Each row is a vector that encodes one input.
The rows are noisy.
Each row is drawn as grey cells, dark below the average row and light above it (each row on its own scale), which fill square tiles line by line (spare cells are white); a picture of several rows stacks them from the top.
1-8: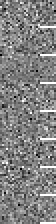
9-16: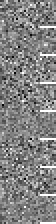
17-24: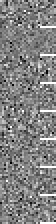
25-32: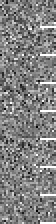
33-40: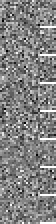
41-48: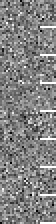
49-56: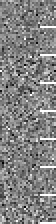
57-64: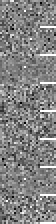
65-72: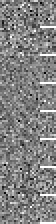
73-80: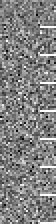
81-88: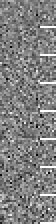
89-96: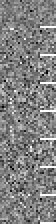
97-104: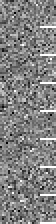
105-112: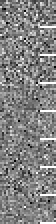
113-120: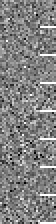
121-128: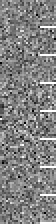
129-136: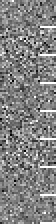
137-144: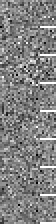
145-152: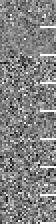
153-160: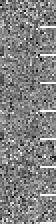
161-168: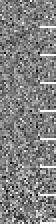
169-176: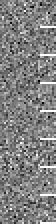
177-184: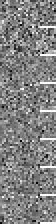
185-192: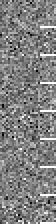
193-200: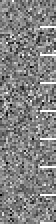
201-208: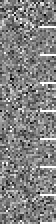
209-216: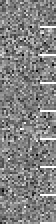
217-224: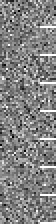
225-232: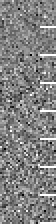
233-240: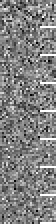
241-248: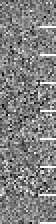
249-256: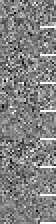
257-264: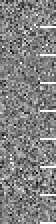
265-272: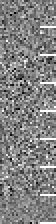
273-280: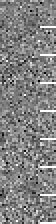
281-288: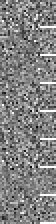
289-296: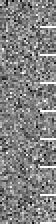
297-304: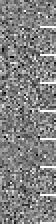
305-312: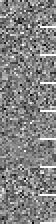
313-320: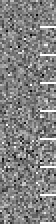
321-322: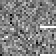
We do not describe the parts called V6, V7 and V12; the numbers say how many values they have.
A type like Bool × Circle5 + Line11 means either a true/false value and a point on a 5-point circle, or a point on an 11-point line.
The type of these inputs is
Bool × (Circle9 + V7) × V12 + Line5 × V6.
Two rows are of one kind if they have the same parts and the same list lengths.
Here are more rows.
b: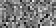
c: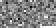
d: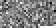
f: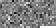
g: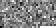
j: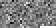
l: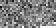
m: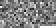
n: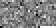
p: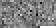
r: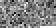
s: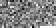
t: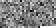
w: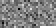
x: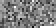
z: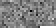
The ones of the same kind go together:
b, g, n, p, t, w, x, z
c, f, j, l, r, s
d, m

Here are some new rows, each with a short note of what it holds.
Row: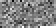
a true/false value, a value of V7 and a value of V12
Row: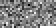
a true/false value, a value of V7 and a value of V12
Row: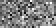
a true/false value, a value of V7 and a value of V12
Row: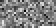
a point on a 5-point line and a value of V6
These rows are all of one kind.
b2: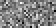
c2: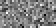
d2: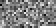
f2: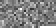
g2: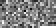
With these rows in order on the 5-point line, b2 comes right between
c2 and g2.
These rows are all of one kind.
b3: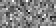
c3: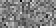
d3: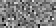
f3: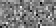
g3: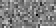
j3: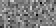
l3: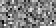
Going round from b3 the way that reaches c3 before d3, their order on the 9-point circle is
b3, f3, c3, d3, g3, j3, l3.
